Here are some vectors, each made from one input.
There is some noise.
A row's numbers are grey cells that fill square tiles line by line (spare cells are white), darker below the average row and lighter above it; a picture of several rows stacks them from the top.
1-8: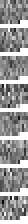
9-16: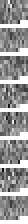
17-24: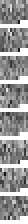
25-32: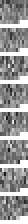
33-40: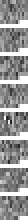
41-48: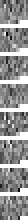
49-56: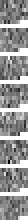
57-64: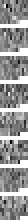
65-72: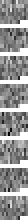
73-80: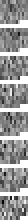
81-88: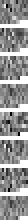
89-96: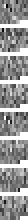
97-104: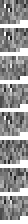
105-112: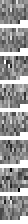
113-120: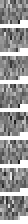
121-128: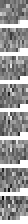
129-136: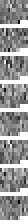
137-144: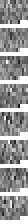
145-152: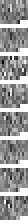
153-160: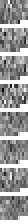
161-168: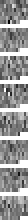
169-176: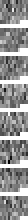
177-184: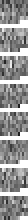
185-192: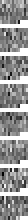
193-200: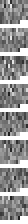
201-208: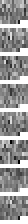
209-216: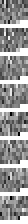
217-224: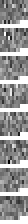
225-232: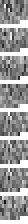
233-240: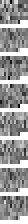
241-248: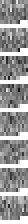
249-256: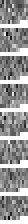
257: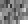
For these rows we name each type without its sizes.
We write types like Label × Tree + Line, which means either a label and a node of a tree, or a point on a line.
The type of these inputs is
Circle × (Tree + Unit) + List(Line).
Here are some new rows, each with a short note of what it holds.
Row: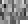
a list of one item
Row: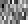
the empty list
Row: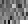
a point on a circle and a node of a tree
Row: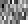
the empty list
